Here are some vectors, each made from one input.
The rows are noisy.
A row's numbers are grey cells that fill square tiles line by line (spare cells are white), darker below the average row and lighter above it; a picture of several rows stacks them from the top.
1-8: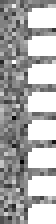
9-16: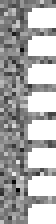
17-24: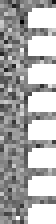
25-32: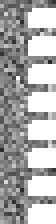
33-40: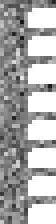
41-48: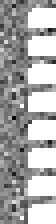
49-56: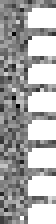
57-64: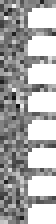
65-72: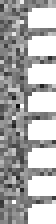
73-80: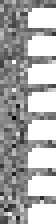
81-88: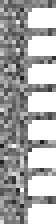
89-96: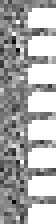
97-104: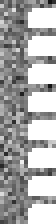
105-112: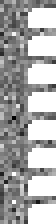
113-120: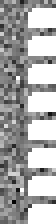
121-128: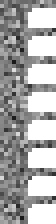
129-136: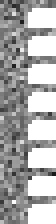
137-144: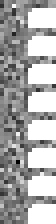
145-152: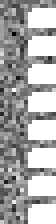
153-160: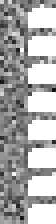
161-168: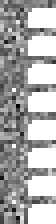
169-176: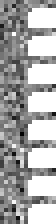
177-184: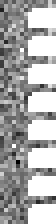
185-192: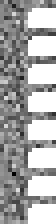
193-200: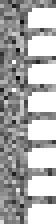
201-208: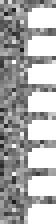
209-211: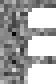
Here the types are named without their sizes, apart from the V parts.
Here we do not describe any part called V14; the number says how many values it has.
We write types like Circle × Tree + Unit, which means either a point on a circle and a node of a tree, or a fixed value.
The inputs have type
(Bool × Bool × Bool + Label) × V14.
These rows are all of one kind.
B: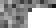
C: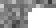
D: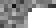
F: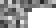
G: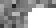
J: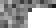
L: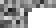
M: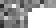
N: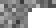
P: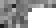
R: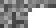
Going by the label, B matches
D, F, J and N.
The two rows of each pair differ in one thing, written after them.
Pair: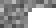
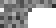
the label
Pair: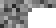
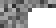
the label
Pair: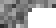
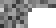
the value of V14
